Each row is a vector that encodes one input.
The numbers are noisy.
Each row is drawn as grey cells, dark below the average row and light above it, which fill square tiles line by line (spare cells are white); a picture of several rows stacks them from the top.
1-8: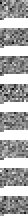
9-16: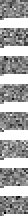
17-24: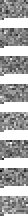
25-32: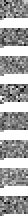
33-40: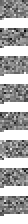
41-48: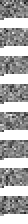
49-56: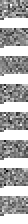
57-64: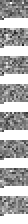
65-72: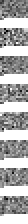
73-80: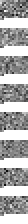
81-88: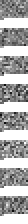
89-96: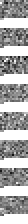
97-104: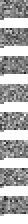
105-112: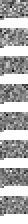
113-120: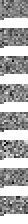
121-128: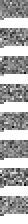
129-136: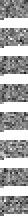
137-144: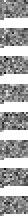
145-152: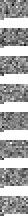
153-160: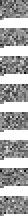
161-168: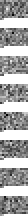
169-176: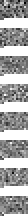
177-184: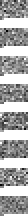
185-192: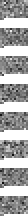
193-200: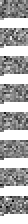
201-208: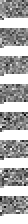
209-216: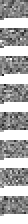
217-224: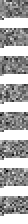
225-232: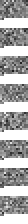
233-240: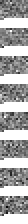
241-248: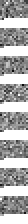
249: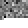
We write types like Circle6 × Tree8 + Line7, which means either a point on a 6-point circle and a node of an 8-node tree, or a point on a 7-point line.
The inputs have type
Bool × Bool × Bool + Circle20.
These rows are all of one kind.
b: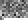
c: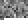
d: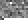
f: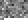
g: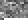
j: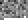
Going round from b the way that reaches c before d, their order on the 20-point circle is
b, c, f, j, g, d.
